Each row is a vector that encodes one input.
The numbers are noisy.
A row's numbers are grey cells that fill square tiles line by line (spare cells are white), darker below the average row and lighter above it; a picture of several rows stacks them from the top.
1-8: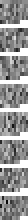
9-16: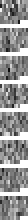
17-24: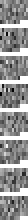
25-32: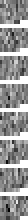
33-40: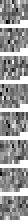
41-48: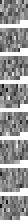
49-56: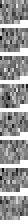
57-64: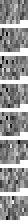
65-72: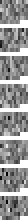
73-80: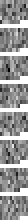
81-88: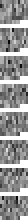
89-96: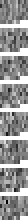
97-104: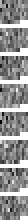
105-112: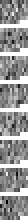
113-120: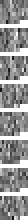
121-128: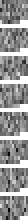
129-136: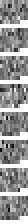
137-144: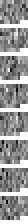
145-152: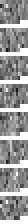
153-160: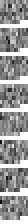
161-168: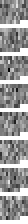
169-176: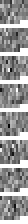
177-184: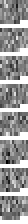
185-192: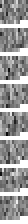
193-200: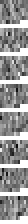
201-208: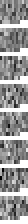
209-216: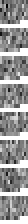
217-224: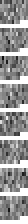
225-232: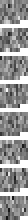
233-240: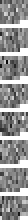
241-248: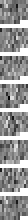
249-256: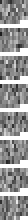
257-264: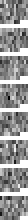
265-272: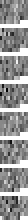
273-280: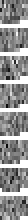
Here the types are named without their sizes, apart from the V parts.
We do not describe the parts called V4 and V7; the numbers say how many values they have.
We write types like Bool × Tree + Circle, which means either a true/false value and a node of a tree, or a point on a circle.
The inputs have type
Label × (Tree + V7) × V4.
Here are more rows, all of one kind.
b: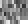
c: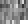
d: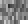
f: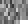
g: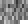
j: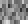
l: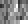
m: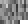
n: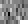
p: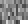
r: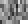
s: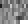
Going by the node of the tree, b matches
n and r.
